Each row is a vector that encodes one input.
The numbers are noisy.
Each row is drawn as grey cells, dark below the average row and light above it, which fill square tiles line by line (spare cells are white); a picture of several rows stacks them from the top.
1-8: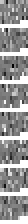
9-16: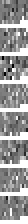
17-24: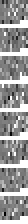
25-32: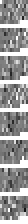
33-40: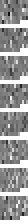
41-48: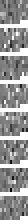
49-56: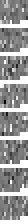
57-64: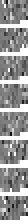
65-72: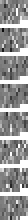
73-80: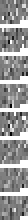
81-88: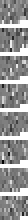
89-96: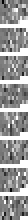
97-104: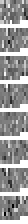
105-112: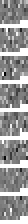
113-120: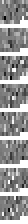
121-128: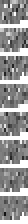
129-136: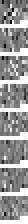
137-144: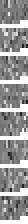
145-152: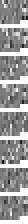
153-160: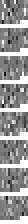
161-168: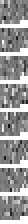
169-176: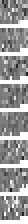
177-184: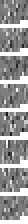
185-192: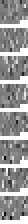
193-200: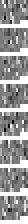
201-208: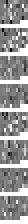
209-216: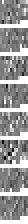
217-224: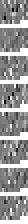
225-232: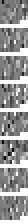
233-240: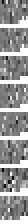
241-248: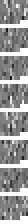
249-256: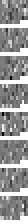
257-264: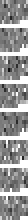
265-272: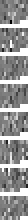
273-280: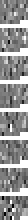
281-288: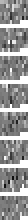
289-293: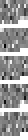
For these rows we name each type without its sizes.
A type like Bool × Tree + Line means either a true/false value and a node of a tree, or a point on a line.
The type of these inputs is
Circle × Circle × Circle + Unit.
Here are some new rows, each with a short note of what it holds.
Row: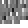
a point on each of three circles
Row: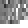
a point on each of three circles
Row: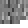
a point on each of three circles
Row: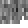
a point on each of three circles
